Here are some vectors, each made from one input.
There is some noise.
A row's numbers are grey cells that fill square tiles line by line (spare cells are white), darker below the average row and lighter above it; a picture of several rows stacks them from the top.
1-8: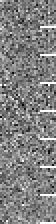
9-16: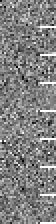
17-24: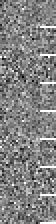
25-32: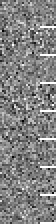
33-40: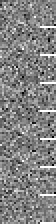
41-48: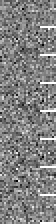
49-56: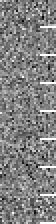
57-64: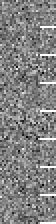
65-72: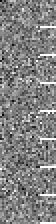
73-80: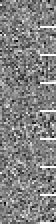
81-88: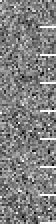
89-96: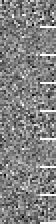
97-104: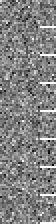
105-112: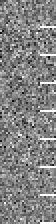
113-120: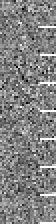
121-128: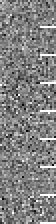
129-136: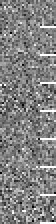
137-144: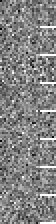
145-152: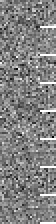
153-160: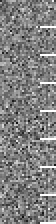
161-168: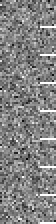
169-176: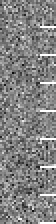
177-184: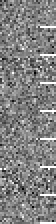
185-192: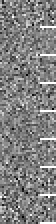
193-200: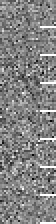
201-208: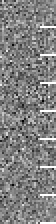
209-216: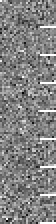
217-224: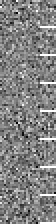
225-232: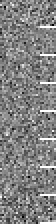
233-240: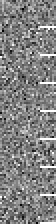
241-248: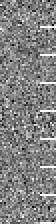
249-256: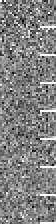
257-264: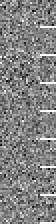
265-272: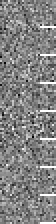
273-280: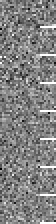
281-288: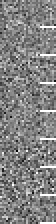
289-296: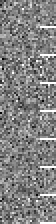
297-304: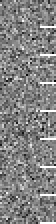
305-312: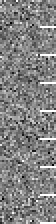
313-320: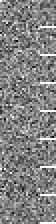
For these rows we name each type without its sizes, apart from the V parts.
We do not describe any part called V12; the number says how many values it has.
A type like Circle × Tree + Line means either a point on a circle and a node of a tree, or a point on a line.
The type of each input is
(Circle + List(V12)) × Line.
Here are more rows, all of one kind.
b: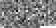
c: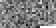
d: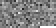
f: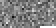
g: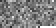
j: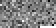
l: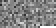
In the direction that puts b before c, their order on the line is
b, c, f, d, l, g, j.
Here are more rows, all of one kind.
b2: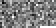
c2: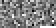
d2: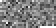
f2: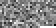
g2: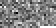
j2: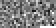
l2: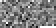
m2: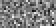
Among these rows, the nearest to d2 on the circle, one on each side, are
f2 and m2.
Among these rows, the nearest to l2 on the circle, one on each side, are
c2 and f2.
